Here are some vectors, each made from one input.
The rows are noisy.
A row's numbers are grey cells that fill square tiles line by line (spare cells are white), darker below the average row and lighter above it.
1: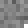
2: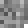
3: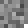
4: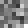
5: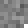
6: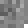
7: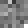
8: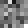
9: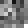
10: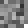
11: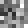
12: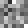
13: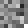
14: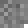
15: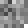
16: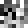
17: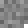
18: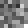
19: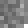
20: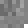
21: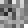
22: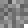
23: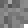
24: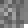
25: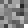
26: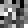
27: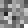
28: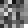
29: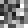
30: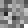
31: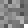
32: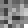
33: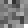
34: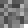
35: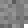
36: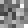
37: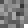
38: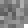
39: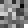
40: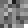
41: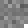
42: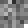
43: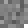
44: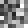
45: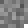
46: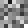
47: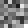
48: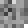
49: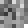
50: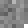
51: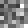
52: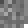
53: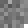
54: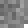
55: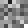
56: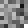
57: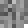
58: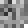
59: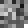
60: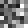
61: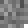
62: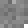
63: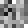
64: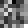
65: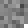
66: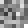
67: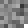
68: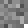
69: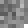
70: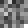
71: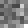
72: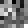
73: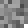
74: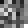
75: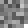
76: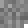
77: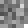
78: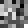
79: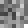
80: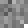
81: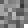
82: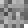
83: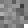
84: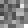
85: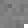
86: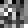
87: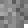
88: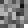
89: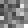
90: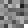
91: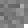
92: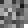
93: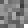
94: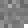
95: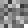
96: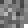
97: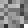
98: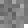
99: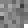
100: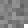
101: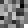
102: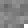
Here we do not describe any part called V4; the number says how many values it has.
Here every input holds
a list of up to two items, each a true/false value and a value of V4.
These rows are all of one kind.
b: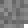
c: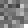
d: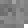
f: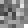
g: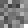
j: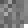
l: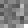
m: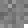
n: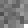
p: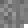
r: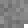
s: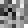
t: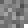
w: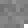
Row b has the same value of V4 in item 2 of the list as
j, l, r and t.
